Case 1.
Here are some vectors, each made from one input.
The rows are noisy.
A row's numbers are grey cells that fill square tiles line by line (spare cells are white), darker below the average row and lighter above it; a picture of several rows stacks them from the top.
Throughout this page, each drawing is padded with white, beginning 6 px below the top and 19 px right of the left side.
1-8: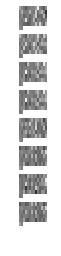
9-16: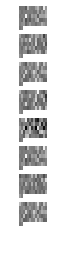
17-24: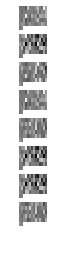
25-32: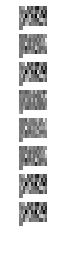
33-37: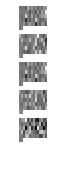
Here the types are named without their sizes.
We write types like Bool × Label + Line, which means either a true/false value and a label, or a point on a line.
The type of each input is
Circle + Unit.
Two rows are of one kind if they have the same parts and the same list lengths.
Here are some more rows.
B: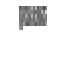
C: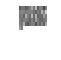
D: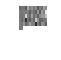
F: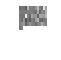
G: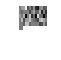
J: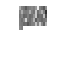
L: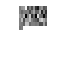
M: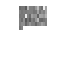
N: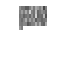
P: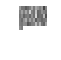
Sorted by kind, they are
B, C, D, F, J, M, N, P
G, L

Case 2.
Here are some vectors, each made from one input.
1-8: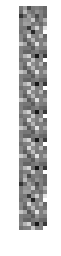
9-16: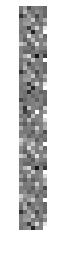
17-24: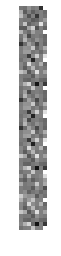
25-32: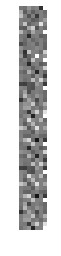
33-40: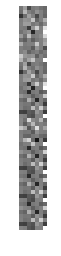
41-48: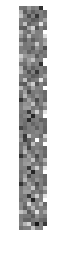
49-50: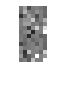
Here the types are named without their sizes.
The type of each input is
Line.
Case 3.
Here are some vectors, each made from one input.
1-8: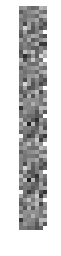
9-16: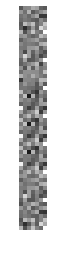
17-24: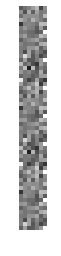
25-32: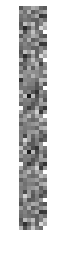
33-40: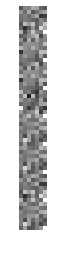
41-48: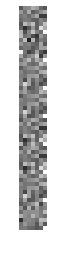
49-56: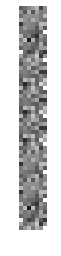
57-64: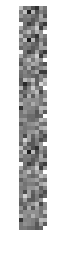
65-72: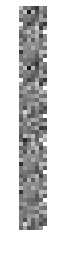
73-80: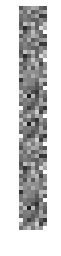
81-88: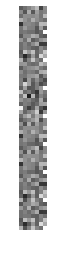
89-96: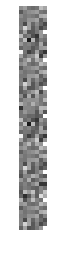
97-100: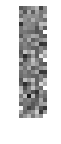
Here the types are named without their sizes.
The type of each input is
Line.
